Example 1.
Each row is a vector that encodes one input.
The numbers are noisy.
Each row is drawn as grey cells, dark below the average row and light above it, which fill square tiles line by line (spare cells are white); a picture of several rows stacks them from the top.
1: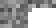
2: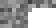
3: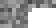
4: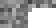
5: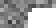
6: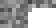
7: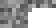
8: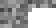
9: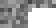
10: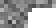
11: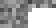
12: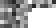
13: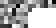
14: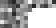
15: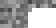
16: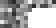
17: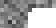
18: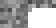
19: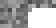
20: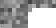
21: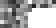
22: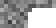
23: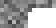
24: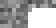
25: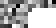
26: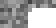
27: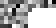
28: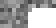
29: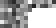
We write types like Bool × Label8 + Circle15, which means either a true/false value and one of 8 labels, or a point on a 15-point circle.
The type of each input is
Line4.
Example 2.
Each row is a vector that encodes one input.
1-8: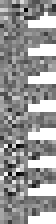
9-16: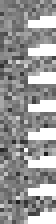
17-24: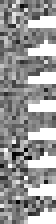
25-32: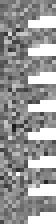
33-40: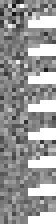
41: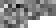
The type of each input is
Label6.
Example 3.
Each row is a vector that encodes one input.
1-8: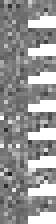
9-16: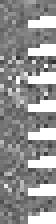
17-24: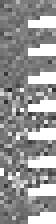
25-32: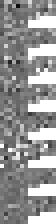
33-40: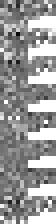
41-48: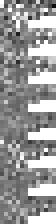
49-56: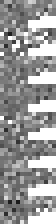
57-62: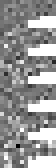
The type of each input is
Bool × Bool × Bool × Bool + Unit.
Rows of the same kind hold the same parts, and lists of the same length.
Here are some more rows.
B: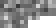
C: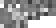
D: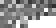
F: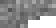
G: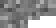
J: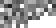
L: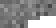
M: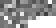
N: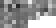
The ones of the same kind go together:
B, C, F, G, L, M, N
D, J

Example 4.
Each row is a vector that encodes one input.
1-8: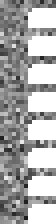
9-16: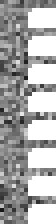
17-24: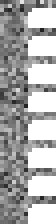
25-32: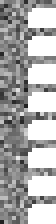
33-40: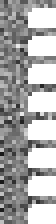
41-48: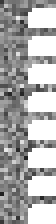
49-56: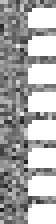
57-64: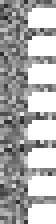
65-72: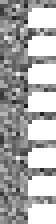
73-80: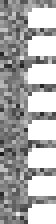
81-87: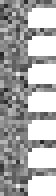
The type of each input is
Tree13.
